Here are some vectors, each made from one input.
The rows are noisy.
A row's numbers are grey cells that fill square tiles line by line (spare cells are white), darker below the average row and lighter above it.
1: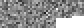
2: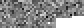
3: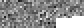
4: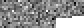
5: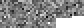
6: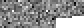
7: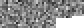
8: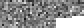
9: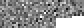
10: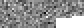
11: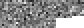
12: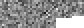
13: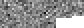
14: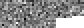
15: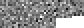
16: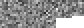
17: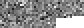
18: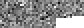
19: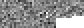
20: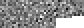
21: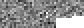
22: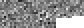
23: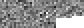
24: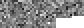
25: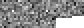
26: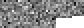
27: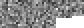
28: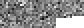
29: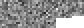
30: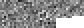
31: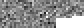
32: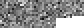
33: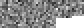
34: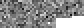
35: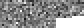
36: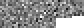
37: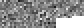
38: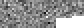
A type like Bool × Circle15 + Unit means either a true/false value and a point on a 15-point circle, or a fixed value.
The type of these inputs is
Label5 + Line5.
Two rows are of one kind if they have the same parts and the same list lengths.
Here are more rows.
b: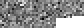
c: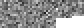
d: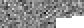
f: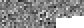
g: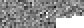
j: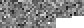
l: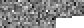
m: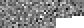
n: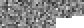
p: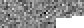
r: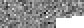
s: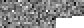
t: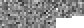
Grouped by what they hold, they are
b, j, l, m, s
c, d, f, g, n, p, r, t

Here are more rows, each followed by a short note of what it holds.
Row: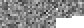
a point on a 5-point line
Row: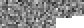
a point on a 5-point line
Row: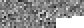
a point on a 5-point line
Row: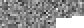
a point on a 5-point line
